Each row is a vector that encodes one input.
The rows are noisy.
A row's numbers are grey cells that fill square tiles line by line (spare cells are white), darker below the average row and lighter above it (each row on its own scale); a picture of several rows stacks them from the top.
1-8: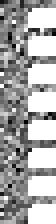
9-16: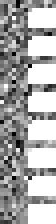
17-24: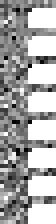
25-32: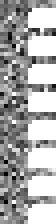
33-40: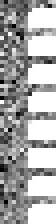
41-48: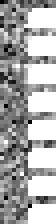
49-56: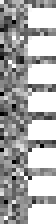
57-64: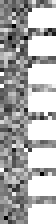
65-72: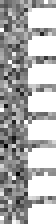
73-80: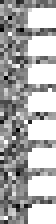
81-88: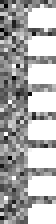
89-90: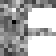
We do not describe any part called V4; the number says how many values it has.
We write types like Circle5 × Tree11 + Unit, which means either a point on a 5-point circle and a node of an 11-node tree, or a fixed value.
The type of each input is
(Bool × Bool × Bool × Bool + Unit) × V4 + Line5.
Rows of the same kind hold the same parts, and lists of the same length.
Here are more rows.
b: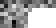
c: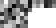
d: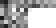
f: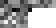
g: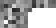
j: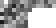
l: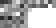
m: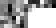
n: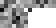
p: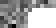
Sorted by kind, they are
b, d, f, g, l, p
c, j, m
n

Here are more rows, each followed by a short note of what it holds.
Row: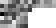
a point on a 5-point line
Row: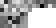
a value of V4
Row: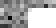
four true/false values and a value of V4
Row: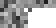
a value of V4
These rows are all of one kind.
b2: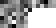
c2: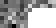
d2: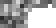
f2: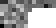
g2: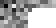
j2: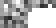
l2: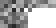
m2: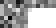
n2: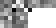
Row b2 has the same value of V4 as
c2 and f2.
